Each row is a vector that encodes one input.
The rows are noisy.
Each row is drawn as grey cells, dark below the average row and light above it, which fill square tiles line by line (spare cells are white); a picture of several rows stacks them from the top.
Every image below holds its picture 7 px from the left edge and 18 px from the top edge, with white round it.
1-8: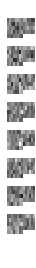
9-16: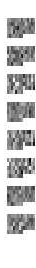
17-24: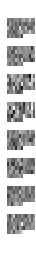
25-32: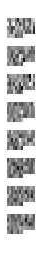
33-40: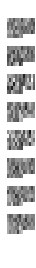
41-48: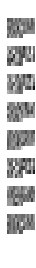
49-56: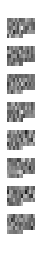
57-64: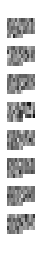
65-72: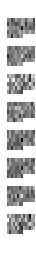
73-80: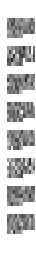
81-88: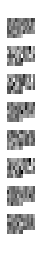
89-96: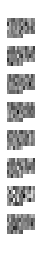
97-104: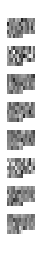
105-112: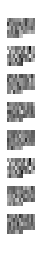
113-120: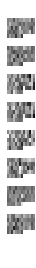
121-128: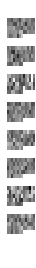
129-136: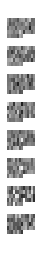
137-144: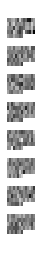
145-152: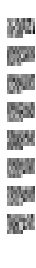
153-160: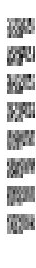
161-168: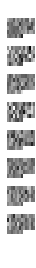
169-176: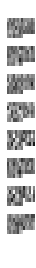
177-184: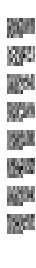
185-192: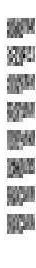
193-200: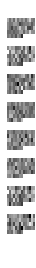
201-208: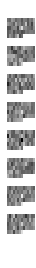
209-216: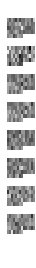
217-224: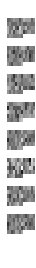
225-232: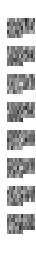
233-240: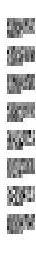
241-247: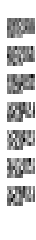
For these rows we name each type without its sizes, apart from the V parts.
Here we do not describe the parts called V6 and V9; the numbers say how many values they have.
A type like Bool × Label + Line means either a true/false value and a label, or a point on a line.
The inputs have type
(Bool × Line + Tree) × Line × V9 + V6.
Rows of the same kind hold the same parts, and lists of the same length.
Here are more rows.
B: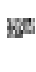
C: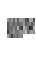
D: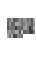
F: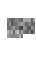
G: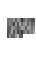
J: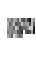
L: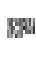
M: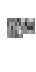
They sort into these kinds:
B, J, L
C, D, F, M
G

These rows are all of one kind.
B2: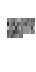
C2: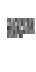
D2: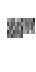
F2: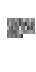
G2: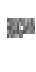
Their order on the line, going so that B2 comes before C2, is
D2, B2, G2, F2, C2.
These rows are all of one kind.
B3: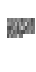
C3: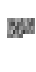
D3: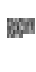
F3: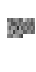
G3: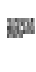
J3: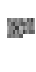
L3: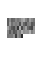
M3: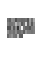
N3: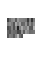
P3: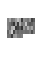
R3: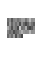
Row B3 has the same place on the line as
D3, L3 and N3.
